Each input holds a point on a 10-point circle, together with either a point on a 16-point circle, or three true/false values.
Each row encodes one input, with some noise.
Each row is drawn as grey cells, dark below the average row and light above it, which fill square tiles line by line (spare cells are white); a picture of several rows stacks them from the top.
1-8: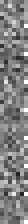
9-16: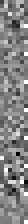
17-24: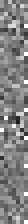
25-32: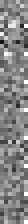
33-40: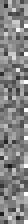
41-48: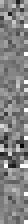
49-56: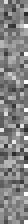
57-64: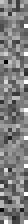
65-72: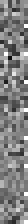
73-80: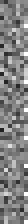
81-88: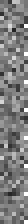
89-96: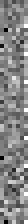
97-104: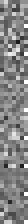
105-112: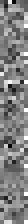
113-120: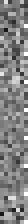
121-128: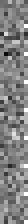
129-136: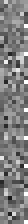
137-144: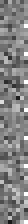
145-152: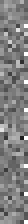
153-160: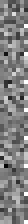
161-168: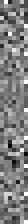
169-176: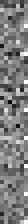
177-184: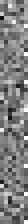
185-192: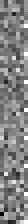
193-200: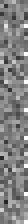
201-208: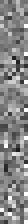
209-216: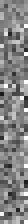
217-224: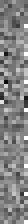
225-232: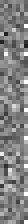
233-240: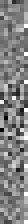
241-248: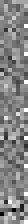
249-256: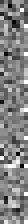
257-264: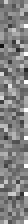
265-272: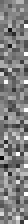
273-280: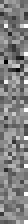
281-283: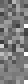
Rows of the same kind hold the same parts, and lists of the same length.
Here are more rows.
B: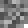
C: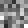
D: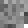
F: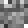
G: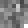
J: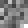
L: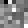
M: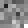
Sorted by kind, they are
B, C, D, J, L, M
F, G

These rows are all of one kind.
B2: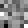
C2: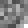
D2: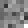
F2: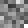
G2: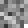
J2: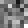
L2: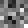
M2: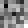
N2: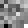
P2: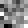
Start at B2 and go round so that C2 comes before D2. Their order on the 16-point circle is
B2, C2, P2, L2, F2, J2, N2, M2, D2, G2.
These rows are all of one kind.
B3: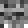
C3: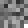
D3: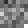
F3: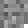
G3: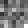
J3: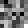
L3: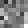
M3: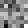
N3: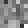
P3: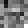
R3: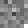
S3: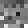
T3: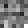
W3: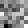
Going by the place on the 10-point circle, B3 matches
C3, J3 and T3.
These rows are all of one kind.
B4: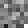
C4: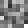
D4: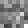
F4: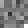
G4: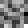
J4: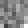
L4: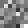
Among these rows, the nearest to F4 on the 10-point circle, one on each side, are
B4 and J4.
